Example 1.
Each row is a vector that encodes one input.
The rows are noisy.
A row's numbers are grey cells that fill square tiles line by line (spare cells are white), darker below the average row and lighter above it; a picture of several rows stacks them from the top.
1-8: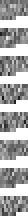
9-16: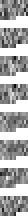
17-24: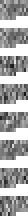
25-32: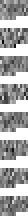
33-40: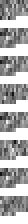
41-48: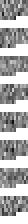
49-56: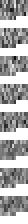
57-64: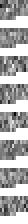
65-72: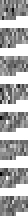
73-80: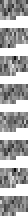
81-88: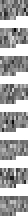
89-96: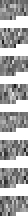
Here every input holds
a node of a 10-node tree.
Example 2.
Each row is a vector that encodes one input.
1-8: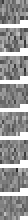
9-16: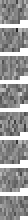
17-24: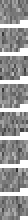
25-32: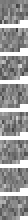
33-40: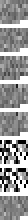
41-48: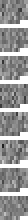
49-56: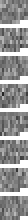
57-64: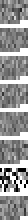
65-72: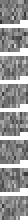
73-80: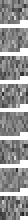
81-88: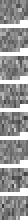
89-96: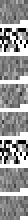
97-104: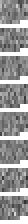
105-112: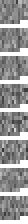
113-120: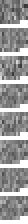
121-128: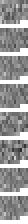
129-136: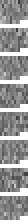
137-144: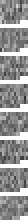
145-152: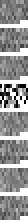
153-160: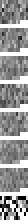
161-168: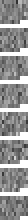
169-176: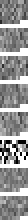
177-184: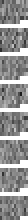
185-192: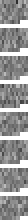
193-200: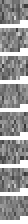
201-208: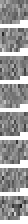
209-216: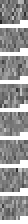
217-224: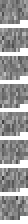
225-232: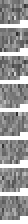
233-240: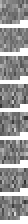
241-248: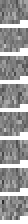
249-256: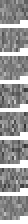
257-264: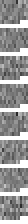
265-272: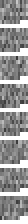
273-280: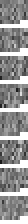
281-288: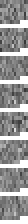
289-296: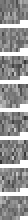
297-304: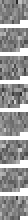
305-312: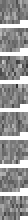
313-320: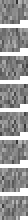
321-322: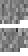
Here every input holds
either a fixed value, or a node of a 10-node tree.
